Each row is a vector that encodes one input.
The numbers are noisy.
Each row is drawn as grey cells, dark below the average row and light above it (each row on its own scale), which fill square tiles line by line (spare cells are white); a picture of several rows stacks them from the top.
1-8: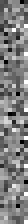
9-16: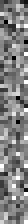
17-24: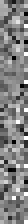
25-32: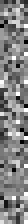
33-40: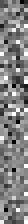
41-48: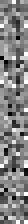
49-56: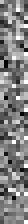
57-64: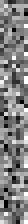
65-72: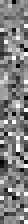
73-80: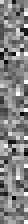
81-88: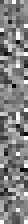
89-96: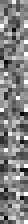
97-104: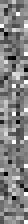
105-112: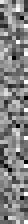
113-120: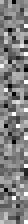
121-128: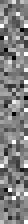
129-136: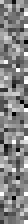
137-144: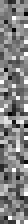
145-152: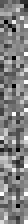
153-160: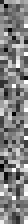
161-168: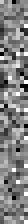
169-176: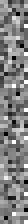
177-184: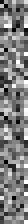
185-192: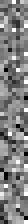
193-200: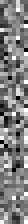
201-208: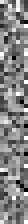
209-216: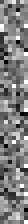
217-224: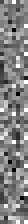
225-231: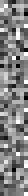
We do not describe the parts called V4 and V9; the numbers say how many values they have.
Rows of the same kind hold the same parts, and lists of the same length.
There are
2 kinds of row.
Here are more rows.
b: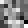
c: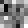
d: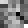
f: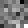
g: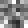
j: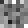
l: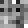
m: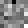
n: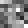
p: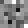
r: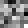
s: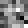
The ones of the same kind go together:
b, d, f, m, n, r, s
c, g, j, l, p

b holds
a true/false value, a value of V4 and a value of V9.
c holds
a point on each of two 6-point lines.
